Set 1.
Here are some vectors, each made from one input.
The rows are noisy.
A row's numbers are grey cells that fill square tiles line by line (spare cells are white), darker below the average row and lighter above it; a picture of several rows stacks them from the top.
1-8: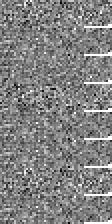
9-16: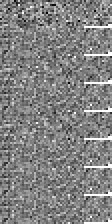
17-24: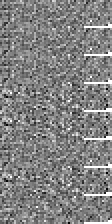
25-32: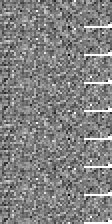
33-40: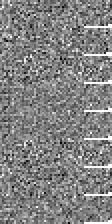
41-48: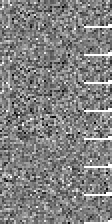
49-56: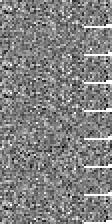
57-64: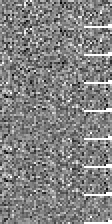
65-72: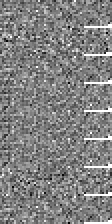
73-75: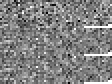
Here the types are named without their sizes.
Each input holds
a label.
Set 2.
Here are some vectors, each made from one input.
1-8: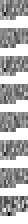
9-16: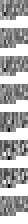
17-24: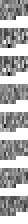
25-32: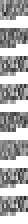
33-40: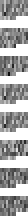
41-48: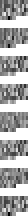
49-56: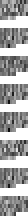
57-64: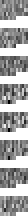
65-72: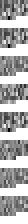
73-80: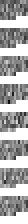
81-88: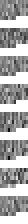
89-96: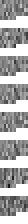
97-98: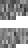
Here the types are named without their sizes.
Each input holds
a point on a line.
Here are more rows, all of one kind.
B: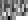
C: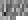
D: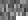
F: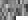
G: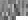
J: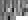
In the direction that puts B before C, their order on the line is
B, J, D, F, G, C.
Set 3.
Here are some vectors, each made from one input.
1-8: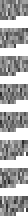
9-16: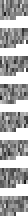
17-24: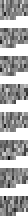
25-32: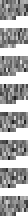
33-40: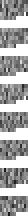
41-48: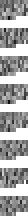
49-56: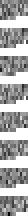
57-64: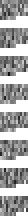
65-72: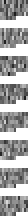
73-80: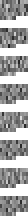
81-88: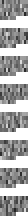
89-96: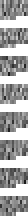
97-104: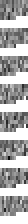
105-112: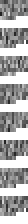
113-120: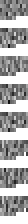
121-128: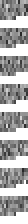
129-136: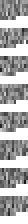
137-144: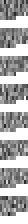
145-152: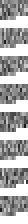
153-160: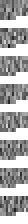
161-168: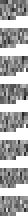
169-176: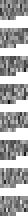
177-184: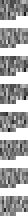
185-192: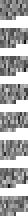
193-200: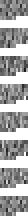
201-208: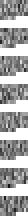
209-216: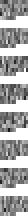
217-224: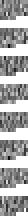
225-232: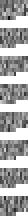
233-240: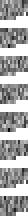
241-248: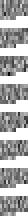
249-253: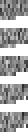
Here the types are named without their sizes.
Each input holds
a point on a circle.
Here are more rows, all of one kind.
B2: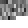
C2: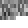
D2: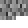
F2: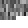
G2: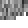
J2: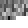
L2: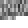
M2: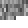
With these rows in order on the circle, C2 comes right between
L2 and M2.
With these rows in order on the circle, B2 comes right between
D2 and J2.
